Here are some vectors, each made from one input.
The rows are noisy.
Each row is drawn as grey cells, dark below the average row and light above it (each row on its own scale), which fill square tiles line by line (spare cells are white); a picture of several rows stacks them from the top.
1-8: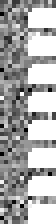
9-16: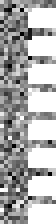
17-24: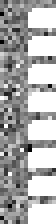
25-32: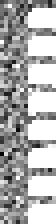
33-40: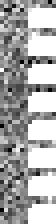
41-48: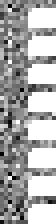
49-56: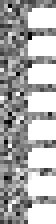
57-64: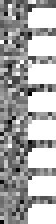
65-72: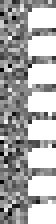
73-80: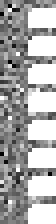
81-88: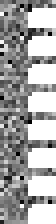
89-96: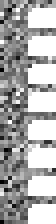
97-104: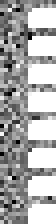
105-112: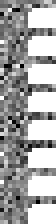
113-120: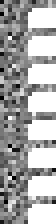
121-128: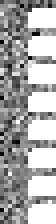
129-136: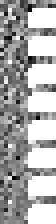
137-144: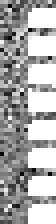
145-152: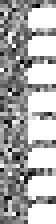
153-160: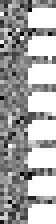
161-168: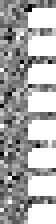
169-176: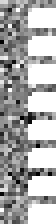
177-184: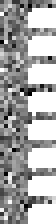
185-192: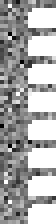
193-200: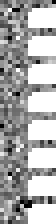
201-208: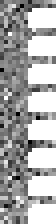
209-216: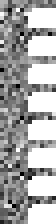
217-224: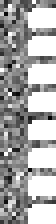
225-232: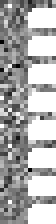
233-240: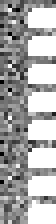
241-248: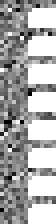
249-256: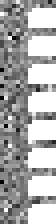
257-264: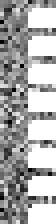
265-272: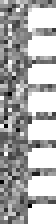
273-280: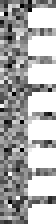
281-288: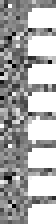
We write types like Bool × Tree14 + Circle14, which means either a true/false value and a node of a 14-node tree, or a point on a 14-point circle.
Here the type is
(Circle16 + Unit) × Label7 × Label7.
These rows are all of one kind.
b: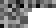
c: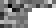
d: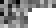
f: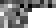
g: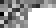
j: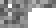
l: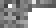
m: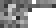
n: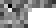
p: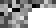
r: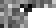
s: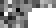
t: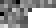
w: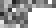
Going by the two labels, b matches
d, l and m.
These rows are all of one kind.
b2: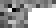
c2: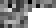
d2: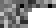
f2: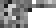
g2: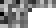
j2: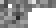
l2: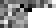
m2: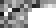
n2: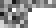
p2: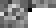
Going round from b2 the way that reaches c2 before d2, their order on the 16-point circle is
b2, c2, d2, l2, p2, f2, j2, n2, g2, m2.
